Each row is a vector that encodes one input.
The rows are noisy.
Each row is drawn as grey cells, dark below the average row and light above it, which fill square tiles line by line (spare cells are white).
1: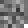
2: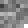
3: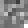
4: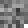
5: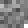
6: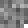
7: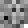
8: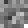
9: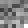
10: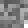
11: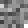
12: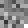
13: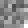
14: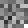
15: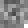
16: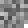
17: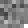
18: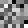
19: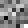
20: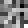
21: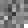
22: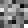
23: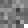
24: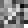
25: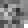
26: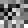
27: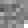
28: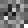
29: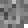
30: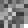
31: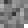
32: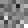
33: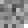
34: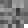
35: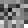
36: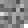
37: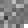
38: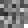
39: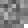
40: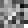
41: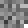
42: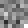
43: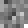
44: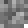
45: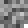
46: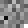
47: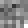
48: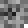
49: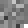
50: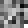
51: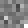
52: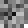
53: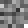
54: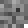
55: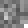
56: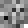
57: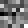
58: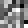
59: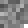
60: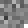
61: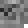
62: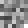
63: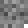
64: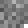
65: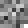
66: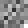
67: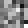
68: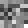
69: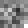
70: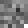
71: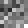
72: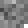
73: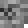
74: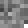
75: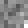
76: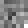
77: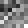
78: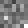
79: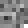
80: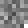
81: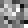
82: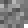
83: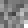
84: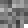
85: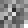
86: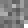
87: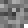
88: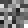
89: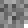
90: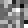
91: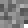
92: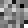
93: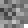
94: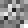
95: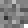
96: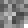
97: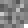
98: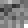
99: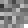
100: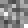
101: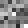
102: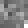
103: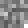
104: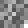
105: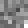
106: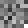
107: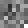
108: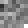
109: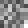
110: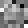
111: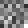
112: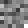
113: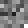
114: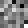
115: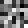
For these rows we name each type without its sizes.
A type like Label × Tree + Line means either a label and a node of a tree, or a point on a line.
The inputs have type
Bool × List(Line).
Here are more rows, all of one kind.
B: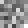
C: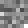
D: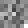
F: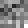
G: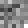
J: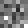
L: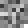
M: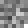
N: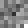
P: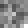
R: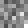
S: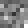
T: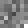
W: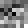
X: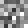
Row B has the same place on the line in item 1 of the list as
R, S, W and X.
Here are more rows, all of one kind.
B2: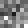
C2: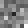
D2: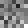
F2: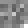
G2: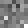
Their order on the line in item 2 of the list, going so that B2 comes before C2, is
F2, D2, B2, G2, C2.
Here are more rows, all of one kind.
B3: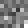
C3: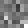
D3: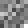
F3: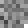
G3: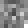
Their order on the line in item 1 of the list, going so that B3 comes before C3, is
G3, B3, D3, F3, C3.
